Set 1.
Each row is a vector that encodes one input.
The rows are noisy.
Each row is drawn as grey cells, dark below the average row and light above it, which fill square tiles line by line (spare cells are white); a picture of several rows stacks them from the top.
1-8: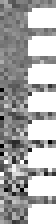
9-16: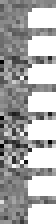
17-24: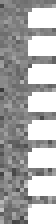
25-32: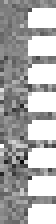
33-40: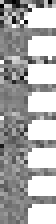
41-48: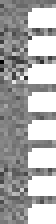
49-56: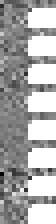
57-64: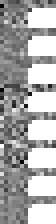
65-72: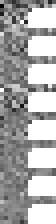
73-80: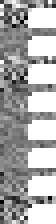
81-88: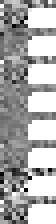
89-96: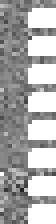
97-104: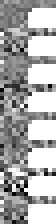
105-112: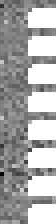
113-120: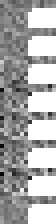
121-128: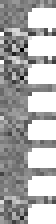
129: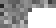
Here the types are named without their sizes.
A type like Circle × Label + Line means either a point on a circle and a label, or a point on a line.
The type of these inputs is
(Bool × Bool × Bool + Line) × Line.
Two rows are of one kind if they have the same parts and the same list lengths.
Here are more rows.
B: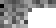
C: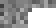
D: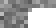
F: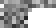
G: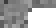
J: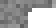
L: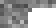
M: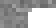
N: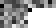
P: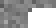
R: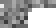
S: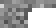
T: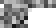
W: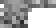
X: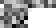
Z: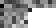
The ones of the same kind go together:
B, C, M, P, T, X
D, F, G, J, L, N, R, S, W, Z

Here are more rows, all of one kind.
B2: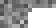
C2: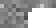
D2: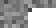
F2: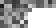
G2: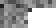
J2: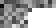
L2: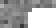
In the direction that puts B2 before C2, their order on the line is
F2, L2, B2, J2, G2, D2, C2.
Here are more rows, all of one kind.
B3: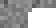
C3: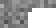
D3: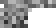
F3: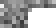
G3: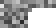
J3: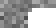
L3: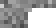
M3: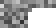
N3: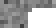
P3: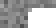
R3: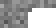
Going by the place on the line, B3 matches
C3, G3, M3 and R3.
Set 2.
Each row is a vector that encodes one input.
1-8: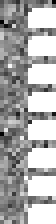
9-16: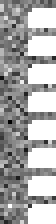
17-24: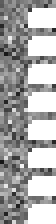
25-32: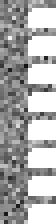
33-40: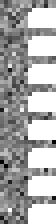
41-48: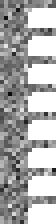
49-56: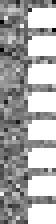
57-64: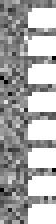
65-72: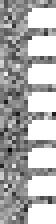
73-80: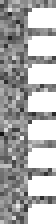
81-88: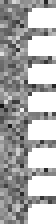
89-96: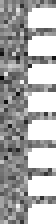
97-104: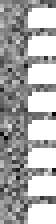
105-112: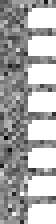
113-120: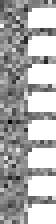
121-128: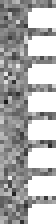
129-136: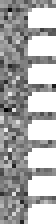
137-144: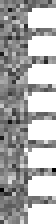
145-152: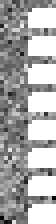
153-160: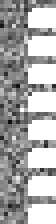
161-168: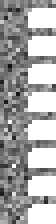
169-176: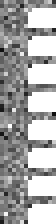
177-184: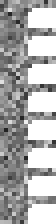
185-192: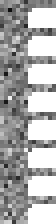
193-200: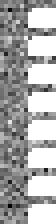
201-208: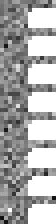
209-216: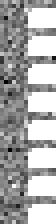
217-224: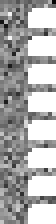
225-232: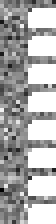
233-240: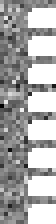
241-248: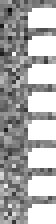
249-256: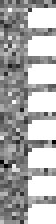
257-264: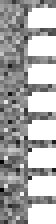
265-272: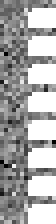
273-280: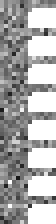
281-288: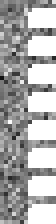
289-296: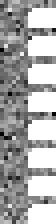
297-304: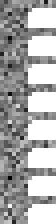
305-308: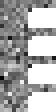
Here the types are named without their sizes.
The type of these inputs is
(Bool × Bool × Bool × Bool + Line) × (Circle + Unit).
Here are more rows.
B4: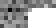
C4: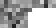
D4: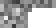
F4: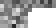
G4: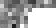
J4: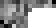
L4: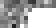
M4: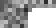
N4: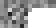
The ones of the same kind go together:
B4, J4
C4, D4, F4
G4, L4
M4, N4

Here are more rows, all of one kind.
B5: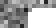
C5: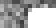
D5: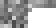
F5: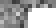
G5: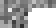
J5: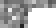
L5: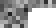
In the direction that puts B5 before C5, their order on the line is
L5, B5, D5, G5, J5, F5, C5.
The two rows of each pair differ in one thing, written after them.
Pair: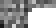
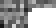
the place on the circle
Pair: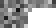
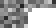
the place on the circle
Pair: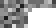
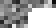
one of the four true/false values
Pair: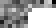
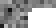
one of the four true/false values
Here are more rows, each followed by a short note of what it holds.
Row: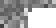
four true/false values
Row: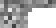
a point on a line
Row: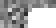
a point on a circle and a point on a line
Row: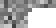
a point on a line
